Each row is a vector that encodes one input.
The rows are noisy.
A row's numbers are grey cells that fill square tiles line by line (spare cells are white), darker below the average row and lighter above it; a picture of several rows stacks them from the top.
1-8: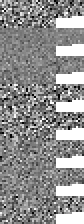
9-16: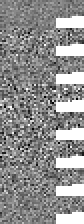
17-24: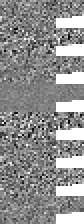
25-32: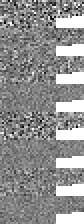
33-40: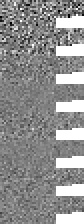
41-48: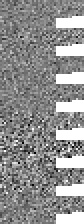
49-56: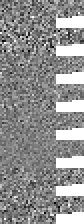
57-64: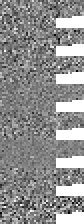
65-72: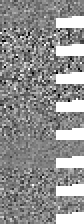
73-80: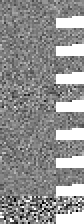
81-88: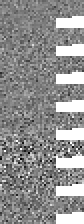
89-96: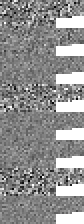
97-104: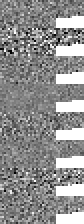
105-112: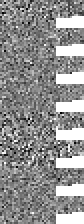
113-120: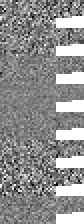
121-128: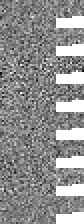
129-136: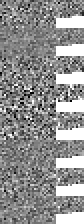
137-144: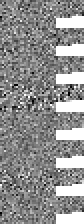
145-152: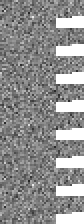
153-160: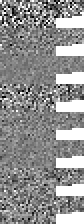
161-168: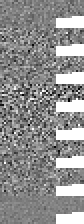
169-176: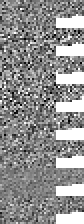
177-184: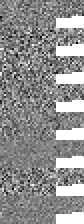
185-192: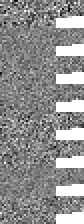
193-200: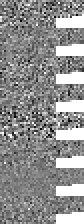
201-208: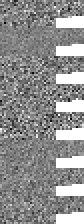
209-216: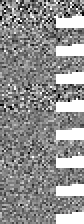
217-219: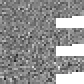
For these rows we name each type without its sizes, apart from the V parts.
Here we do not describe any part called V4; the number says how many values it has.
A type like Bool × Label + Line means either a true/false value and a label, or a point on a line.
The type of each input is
Bool × V4 + Tree.
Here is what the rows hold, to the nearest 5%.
About 80% of them hold a node of a tree. The rest hold a true/false value and a value of V4.
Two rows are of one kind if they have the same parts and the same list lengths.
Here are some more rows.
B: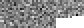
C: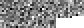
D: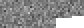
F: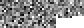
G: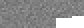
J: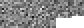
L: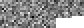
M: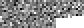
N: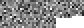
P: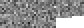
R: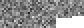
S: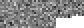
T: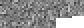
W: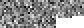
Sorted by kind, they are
B, C, D, F, G, M, N, R, S, T
J, L, P, W

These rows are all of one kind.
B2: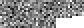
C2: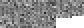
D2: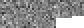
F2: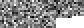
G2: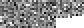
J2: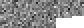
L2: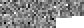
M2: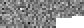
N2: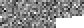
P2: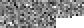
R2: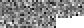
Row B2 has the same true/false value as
D2, J2 and P2.
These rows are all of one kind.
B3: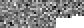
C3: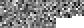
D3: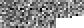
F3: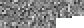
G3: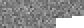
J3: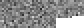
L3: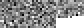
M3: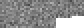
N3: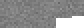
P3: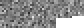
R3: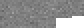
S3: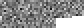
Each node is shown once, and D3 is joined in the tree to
S3.
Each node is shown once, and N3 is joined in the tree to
M3, R3 and S3.
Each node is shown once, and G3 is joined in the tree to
R3.
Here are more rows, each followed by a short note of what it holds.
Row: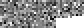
a true/false value and a value of V4
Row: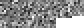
a node of a tree
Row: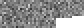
a node of a tree
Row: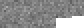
a node of a tree
